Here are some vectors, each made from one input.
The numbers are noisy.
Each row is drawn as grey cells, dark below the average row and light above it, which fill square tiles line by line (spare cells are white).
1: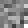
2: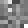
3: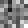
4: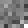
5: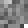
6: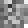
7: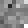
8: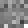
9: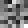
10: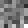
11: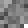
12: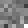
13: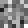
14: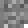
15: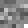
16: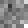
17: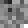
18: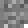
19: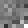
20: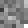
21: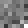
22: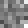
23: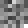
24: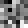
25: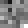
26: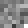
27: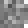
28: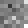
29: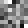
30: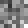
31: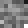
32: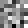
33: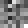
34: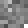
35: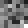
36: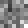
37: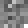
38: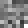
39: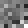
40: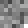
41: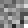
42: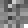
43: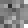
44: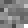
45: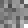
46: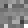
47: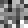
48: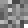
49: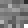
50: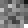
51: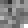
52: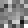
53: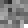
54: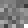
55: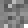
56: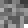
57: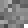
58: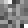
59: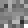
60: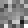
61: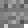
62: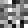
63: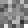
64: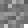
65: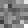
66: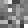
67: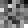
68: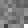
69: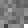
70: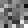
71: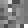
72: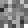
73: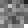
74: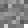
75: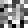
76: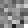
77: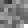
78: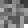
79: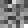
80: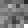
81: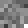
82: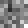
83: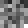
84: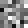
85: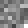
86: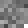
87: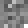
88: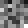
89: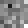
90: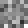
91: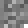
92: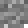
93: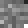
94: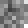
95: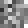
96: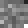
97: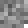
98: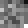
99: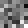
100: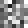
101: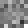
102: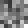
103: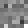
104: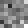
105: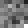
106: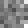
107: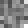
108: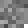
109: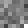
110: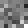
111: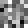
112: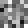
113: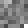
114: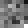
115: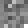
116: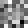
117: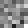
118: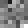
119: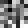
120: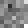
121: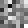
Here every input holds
a point on a 4-point line, together with a list of up to two points on a 6-point line.
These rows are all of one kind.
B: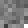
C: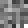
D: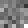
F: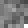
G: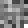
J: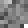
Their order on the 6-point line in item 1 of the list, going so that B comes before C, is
J, D, B, F, C, G.
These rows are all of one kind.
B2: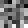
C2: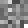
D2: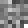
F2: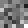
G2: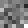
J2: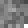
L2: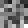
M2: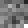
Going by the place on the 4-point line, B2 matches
F2 and G2.
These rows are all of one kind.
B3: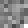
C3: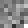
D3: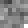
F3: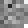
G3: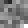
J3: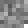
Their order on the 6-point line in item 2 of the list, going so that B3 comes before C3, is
G3, J3, D3, F3, B3, C3.
